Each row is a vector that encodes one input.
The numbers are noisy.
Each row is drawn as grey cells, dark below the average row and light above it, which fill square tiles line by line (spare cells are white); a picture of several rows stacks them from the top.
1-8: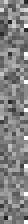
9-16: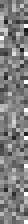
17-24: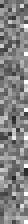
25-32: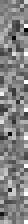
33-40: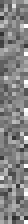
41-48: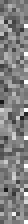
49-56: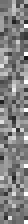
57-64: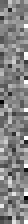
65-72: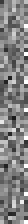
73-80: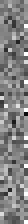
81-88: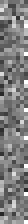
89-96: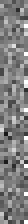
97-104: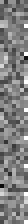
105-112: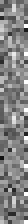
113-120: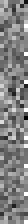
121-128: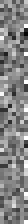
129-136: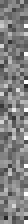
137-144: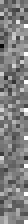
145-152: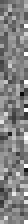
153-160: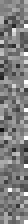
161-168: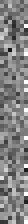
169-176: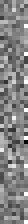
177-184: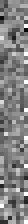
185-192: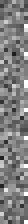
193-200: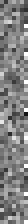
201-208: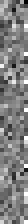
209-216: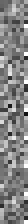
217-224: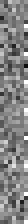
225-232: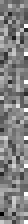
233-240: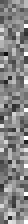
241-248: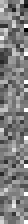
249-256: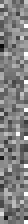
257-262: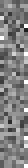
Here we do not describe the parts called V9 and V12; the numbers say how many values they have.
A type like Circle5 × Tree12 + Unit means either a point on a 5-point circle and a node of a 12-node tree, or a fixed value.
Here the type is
List2(Line7) × V9 × V12.
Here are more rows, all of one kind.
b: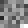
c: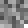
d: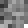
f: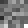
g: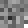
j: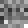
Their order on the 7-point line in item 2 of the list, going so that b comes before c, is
g, d, b, c, j, f.
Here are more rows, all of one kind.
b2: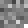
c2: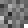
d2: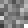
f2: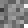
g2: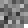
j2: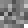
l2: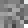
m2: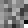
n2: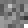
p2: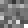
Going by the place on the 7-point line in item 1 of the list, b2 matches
d2, f2 and p2.
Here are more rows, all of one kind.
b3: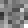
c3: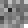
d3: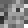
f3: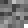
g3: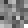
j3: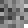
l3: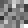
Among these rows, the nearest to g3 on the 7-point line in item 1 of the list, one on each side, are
c3 and l3.
